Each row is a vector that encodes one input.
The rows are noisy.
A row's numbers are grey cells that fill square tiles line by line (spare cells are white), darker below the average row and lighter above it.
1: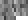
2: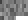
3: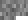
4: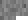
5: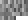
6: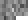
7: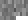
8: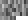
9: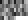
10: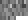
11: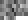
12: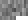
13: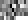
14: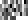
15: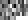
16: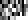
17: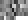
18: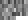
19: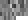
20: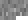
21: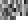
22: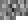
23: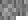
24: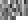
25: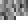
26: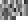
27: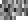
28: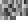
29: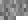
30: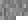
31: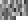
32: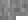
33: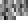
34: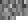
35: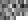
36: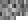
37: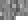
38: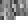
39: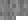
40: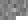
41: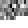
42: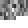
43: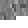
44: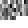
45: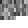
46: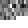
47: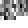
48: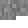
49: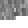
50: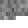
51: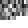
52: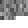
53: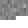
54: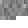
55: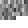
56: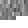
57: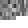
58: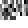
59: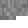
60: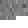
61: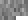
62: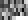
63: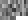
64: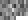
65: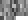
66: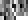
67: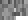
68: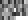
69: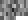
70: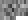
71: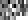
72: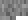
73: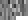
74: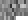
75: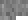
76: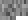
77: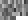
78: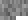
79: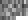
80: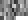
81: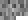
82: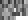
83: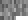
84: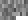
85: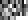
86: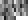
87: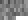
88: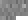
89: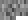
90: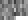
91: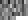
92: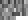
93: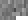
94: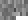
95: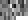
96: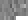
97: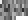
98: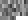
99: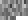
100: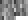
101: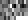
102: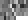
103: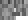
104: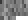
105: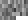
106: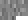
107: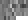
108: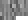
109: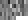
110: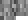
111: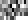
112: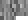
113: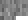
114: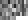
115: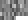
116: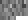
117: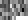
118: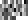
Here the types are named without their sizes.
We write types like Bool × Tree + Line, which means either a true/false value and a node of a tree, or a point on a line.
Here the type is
List(Line).
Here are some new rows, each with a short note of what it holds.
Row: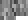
a list of two items
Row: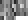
a list of two items
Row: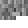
a list of one item
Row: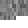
a list of one item
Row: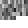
a list of one item
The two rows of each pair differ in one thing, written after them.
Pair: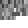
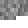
the place on the line in item 1 of the list
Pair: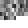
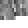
the place on the line in item 1 of the list
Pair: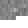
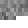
the place on the line in item 1 of the list
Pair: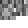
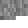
the place on the line in item 1 of the list
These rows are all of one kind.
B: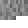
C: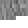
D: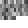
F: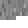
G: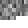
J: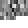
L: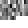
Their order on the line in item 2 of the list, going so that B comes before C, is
B, F, J, G, C, D, L.
